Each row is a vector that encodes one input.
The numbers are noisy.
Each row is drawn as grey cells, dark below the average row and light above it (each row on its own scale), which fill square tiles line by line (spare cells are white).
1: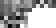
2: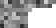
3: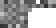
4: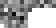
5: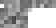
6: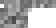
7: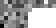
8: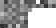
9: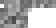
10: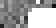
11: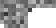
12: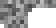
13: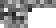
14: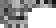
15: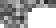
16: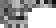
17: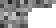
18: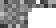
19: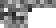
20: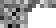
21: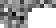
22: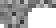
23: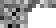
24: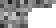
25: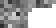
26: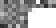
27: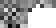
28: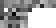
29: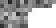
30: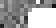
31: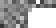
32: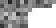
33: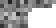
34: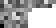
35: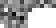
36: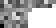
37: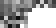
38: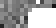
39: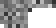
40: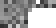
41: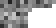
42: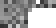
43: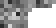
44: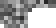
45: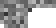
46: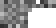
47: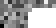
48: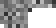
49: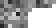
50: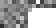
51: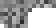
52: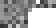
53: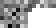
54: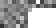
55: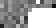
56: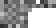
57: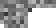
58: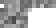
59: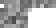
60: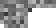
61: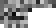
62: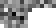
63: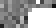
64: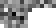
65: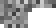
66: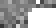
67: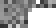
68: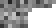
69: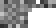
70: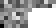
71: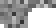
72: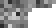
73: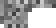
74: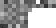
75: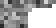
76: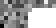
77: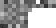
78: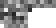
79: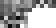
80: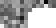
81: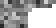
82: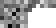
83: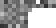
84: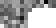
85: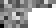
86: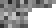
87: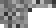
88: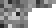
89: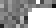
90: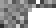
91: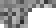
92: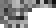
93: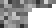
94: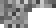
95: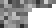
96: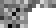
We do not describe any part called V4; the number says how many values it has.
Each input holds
either a fixed value, or one of 5 labels and a true/false value, or two values of V4.
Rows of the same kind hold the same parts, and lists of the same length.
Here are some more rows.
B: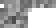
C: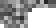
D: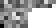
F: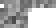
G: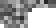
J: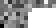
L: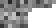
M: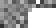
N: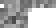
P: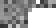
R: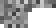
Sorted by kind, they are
B, F, N
C, G, R
D, J, L, M, P

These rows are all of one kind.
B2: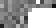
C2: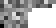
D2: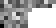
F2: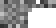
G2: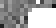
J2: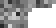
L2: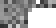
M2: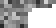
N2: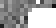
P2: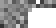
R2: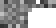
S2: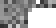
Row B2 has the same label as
G2 and N2.
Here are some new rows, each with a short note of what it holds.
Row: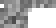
a fixed value
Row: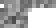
a fixed value
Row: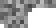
two values of V4
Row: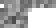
a fixed value
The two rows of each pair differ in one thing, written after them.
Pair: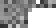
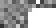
the label
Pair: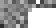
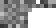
the label
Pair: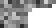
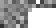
the true/false value
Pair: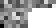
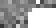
the true/false value
